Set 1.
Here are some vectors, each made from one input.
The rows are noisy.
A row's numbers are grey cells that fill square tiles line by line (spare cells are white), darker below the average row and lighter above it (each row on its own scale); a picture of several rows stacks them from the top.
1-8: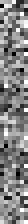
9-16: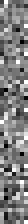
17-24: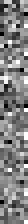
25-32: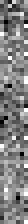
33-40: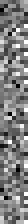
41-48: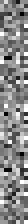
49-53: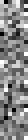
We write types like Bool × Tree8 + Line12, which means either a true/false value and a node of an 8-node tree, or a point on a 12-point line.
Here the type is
List2(Line4).
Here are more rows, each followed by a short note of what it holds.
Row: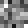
the empty list
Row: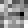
a list of two items
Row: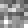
a list of two items
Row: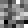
the empty list
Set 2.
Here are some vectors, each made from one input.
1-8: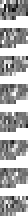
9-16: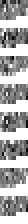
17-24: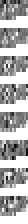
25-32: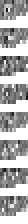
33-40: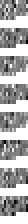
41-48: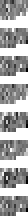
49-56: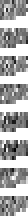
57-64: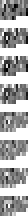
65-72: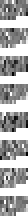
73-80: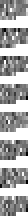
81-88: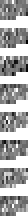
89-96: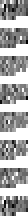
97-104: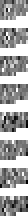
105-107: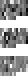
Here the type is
List2(Line7).
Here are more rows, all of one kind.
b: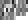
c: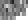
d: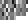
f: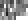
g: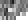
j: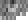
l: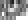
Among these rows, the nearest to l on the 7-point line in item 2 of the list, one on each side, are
f and g.
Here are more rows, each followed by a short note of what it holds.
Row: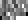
the empty list
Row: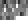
a list of two items
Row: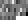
a list of one item
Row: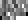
the empty list
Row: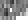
a list of two items
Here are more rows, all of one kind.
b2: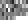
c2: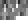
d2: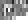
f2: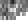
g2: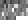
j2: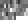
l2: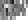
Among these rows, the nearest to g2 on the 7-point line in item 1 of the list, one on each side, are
c2 and j2.
